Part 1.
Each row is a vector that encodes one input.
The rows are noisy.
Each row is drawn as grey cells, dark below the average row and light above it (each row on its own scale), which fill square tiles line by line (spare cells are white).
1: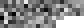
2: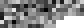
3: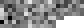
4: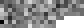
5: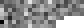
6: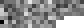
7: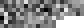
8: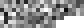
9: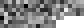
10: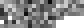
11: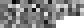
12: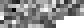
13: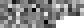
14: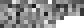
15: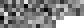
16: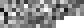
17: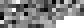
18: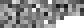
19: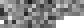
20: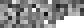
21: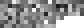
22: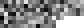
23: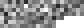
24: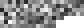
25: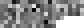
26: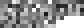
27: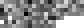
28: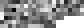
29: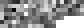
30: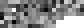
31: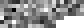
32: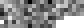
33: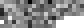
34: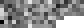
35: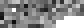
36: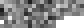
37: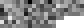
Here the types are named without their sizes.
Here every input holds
three true/false values.
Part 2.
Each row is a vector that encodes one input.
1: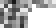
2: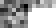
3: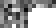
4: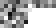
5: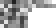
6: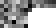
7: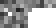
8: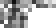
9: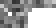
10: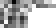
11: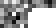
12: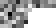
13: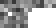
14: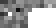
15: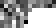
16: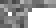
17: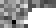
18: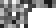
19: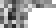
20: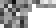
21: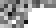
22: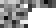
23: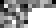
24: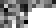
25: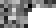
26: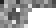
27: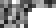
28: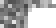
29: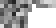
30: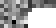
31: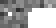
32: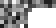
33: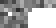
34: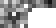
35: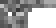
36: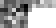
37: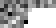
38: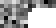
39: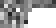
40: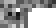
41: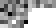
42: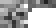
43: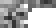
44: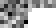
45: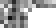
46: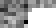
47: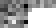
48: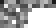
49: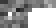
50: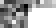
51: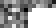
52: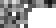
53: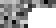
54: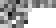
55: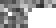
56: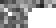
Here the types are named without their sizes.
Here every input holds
a point on a line.
